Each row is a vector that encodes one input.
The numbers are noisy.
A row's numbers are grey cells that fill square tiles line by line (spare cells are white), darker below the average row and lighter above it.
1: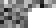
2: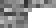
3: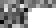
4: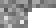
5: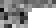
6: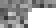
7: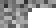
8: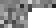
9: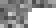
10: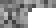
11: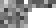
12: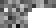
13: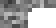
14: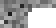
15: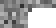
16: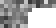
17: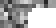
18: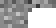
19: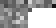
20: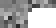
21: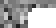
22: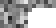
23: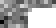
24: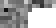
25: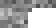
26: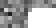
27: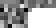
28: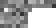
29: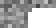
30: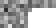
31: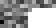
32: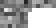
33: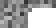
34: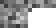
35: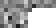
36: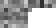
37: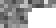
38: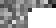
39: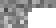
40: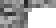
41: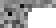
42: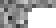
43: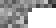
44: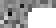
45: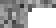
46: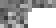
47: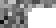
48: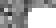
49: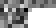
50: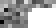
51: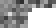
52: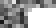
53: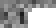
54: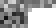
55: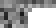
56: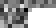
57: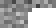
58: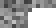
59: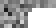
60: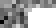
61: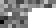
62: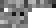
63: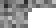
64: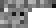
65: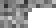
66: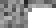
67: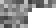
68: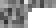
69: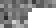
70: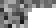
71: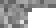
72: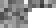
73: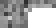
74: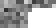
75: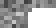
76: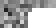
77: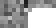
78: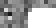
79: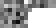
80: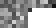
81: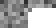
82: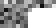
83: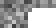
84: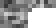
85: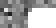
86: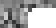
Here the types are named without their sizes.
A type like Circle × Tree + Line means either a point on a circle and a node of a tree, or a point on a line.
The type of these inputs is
Line × (Line + Tree).
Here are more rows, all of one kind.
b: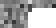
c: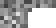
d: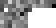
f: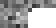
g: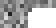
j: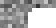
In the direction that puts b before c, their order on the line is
b, g, j, c, f, d.
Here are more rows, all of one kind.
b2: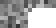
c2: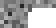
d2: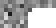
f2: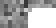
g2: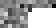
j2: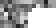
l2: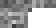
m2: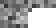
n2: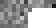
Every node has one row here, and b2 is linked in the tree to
j2, l2 and m2.
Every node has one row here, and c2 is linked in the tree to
d2, f2 and l2.
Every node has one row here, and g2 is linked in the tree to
n2.
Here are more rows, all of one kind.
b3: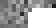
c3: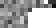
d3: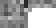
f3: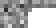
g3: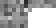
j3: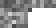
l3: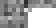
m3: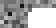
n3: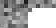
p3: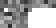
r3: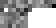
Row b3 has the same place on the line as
d3, g3 and l3.
